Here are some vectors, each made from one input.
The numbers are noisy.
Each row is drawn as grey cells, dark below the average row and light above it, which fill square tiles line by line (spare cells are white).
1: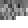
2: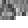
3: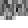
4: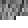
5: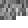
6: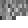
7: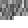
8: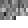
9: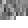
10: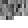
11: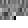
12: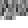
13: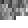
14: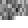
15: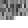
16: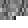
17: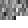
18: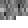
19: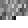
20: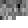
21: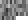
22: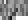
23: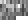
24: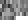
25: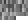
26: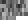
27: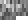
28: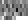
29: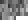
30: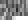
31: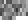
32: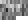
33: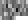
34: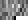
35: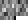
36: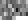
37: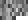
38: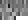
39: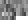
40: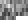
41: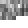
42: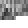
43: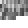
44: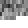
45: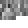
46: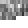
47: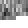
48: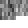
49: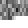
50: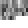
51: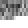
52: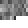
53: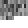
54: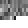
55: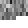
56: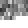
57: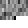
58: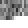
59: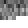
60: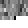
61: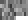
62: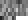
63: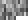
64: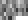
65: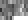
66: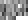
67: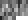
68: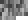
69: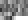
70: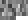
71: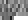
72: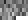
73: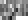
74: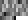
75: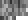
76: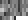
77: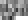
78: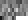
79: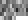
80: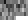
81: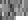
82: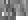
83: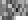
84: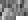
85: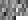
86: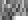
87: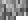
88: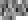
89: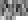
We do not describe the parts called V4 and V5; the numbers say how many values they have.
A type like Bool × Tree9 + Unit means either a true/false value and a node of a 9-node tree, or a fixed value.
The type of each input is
Circle6 × Circle6 × V4 × V5.
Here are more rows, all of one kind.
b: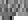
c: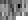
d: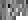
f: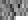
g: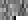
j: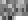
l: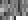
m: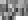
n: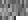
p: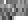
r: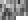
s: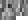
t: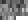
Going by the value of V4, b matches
d and g.
